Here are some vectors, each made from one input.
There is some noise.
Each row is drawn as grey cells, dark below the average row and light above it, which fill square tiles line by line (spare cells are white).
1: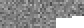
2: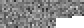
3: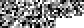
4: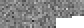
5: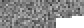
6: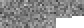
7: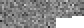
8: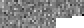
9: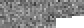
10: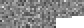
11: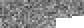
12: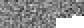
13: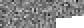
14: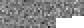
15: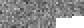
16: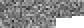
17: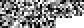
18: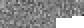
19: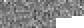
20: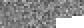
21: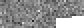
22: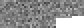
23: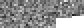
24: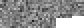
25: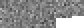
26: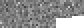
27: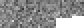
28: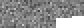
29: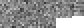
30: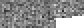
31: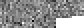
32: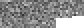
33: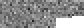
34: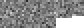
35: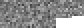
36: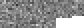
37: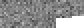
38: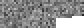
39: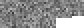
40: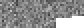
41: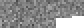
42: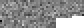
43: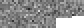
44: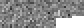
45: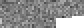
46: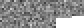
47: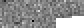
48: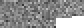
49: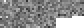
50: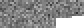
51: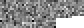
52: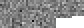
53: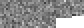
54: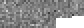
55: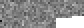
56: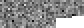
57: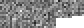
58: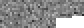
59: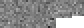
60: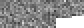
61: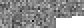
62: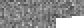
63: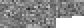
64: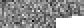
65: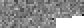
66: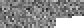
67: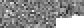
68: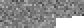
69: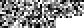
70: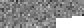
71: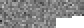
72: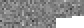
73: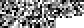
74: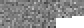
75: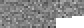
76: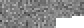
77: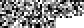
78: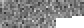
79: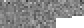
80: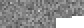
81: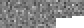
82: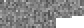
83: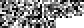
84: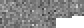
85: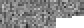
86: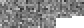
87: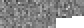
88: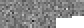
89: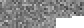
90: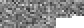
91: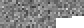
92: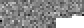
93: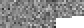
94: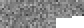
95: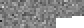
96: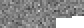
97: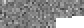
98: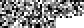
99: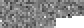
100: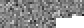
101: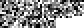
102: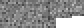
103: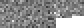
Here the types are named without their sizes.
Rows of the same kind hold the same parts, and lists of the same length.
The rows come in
2 kinds.
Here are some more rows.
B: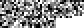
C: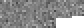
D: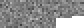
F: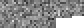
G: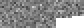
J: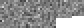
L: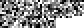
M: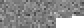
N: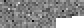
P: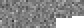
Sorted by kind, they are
B, L
C, D, F, G, J, M, N, P

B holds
a fixed value.
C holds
three labels and a true/false value.
